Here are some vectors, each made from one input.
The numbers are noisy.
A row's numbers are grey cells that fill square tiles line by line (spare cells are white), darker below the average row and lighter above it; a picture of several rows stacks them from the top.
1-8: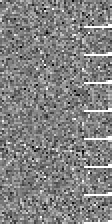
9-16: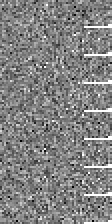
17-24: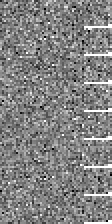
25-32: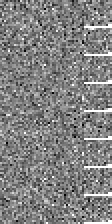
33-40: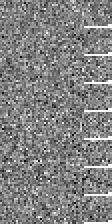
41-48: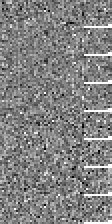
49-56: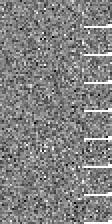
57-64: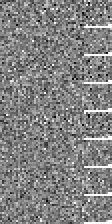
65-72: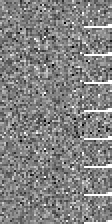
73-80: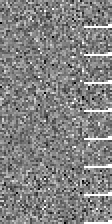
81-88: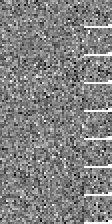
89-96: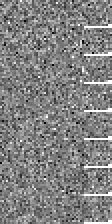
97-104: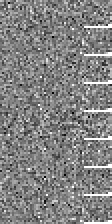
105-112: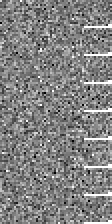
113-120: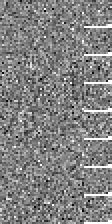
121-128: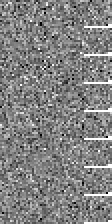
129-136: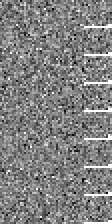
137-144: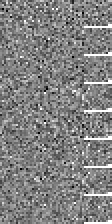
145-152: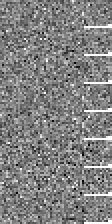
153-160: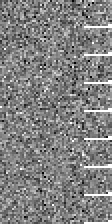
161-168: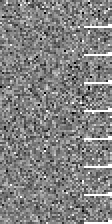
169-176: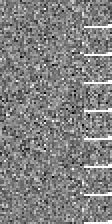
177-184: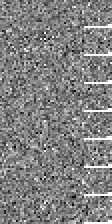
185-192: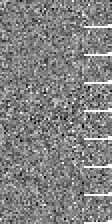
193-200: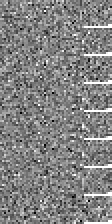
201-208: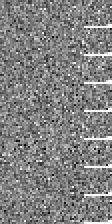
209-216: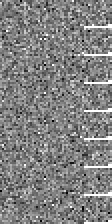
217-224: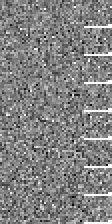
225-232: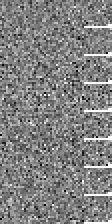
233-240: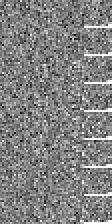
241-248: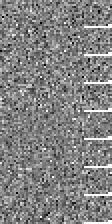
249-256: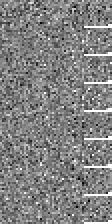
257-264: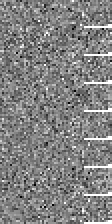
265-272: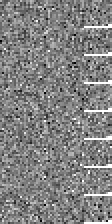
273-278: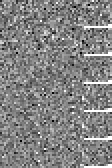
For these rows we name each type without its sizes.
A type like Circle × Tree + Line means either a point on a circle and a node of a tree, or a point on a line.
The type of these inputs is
Circle × Circle × (Tree + Unit).
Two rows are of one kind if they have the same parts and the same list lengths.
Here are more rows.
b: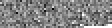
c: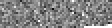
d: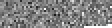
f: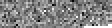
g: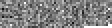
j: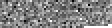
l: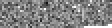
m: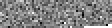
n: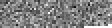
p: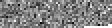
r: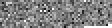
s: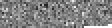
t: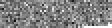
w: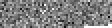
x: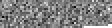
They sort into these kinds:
b, c, d, l, s
f, g, j, m, n, p, r, t, w, x

